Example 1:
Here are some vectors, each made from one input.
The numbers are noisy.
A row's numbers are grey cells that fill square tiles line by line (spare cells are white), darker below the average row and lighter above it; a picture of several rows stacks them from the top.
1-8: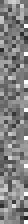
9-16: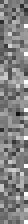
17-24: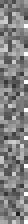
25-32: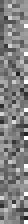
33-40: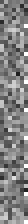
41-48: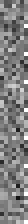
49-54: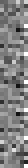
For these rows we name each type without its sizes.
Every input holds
a label.
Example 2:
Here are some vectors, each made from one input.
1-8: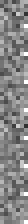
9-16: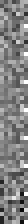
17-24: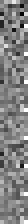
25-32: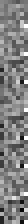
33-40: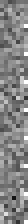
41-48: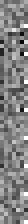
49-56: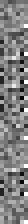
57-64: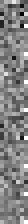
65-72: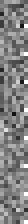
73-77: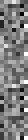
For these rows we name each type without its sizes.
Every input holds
a point on a line.
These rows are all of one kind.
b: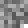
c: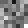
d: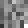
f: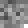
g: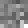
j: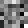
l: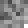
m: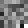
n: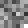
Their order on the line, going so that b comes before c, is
j, m, d, l, f, g, b, n, c.
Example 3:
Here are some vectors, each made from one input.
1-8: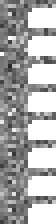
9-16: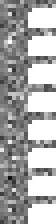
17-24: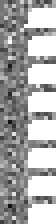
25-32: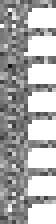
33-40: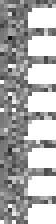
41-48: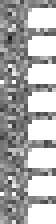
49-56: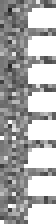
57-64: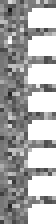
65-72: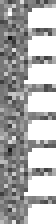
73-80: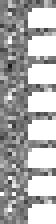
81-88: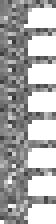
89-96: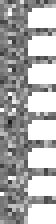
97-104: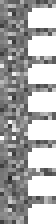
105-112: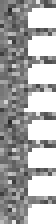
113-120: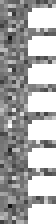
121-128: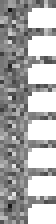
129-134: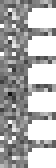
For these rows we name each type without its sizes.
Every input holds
four true/false values.
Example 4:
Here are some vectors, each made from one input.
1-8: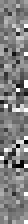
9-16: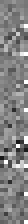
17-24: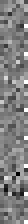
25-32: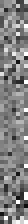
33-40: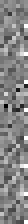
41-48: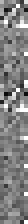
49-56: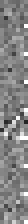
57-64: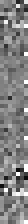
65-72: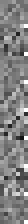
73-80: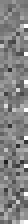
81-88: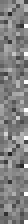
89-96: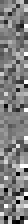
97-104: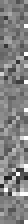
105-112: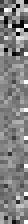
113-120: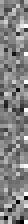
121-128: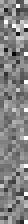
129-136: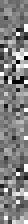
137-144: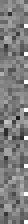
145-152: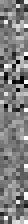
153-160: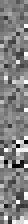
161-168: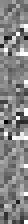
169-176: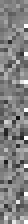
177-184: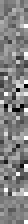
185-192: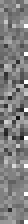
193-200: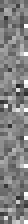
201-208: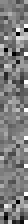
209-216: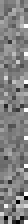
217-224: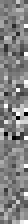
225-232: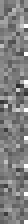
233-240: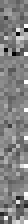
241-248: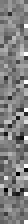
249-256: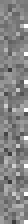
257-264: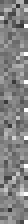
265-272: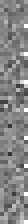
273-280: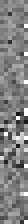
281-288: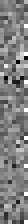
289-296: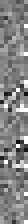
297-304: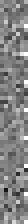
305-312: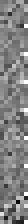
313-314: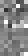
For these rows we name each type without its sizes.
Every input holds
a point on a line.
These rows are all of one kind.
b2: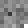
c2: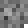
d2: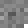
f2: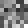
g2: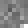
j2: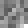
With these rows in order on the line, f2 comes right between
b2 and c2.
